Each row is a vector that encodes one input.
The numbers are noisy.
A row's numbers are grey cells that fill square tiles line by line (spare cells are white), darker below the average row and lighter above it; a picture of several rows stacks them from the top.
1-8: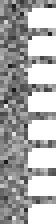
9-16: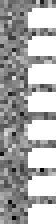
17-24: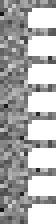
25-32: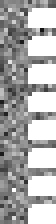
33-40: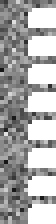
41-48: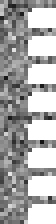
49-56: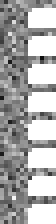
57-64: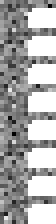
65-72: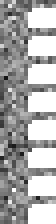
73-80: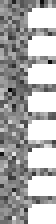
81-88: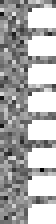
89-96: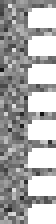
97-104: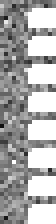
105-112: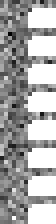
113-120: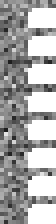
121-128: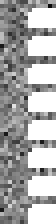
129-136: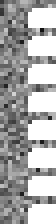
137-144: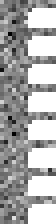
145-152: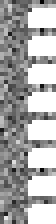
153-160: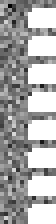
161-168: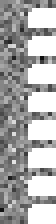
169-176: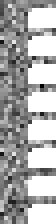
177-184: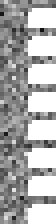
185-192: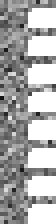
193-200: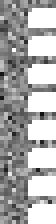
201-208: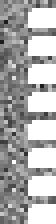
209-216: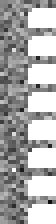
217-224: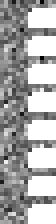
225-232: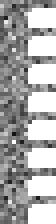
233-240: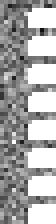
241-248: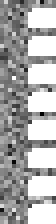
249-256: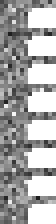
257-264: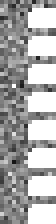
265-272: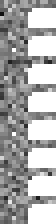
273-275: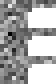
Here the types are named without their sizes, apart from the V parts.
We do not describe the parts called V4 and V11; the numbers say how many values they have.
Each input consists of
either a fixed value, or a label and a true/false value, or a value of V4 and a value of V11.
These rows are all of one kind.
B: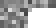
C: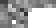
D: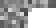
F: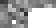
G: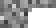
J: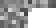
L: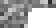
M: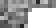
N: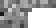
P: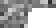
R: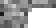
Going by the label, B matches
C, D, F and J.
